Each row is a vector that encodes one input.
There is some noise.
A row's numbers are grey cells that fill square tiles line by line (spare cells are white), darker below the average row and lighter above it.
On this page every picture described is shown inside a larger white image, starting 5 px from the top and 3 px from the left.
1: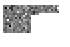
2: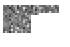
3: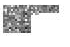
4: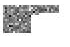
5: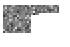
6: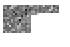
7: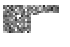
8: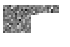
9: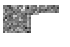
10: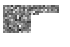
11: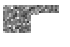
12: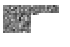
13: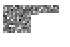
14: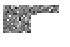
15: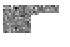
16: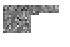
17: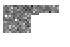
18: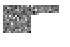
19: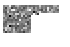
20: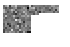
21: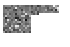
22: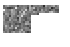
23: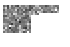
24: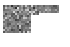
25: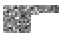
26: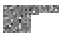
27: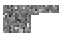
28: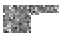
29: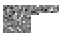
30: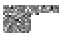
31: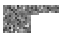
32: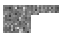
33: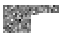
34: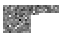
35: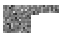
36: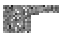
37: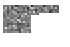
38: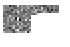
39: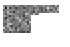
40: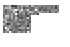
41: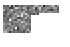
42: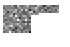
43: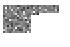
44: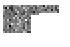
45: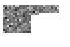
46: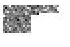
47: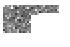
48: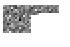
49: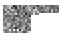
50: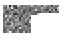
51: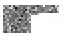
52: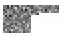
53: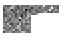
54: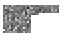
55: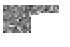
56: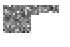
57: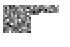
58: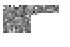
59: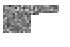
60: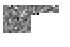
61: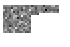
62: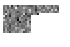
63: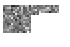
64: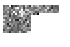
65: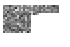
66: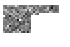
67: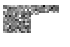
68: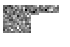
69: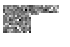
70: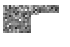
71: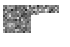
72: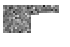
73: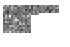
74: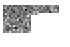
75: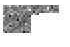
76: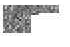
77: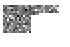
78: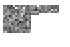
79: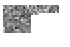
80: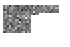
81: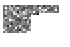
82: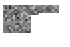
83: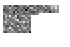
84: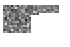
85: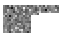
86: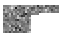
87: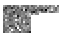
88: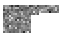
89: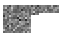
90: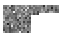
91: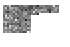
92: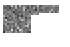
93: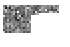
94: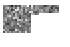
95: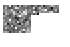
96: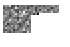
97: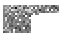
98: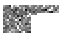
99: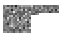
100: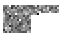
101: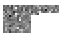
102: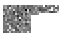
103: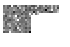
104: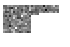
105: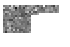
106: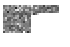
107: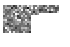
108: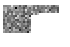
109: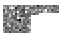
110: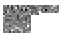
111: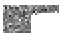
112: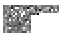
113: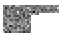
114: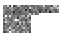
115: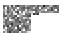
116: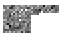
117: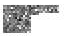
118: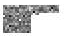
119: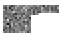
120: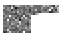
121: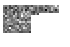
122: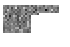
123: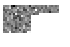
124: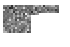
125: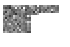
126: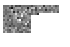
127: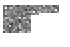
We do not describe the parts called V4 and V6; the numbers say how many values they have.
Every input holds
a value of V4, together with either a point on a 5-point line and a true/false value, or a value of V6.
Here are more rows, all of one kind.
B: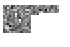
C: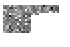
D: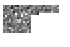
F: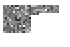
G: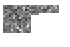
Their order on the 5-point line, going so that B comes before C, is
F, D, B, C, G.
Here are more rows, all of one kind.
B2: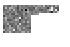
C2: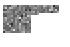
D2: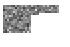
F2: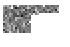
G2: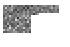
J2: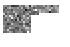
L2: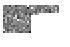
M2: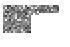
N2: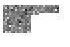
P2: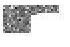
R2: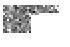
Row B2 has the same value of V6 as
C2, D2, G2 and P2.
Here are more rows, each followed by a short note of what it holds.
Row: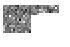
a value of V4 and a value of V6
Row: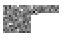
a point on a 5-point line, a true/false value and a value of V4
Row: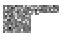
a value of V4 and a value of V6
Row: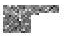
a point on a 5-point line, a true/false value and a value of V4
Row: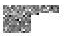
a point on a 5-point line, a true/false value and a value of V4
